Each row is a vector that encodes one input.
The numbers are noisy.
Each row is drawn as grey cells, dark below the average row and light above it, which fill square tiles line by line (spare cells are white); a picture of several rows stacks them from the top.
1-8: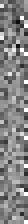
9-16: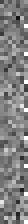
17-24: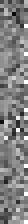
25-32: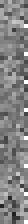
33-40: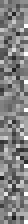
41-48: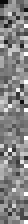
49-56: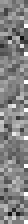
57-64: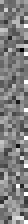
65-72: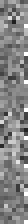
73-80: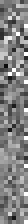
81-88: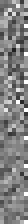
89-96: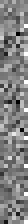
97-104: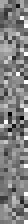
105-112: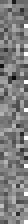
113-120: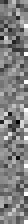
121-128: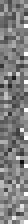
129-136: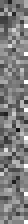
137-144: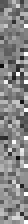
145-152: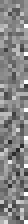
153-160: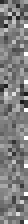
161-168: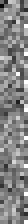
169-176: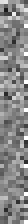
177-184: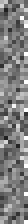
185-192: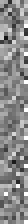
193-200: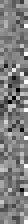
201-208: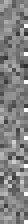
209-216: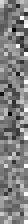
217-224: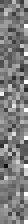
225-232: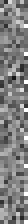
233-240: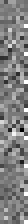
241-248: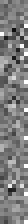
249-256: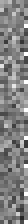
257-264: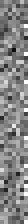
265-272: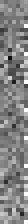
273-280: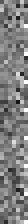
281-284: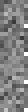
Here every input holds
one of 8 labels and a true/false value.
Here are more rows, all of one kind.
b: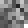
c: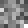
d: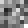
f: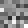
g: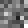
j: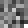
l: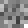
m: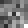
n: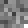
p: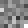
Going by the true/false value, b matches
m and n.
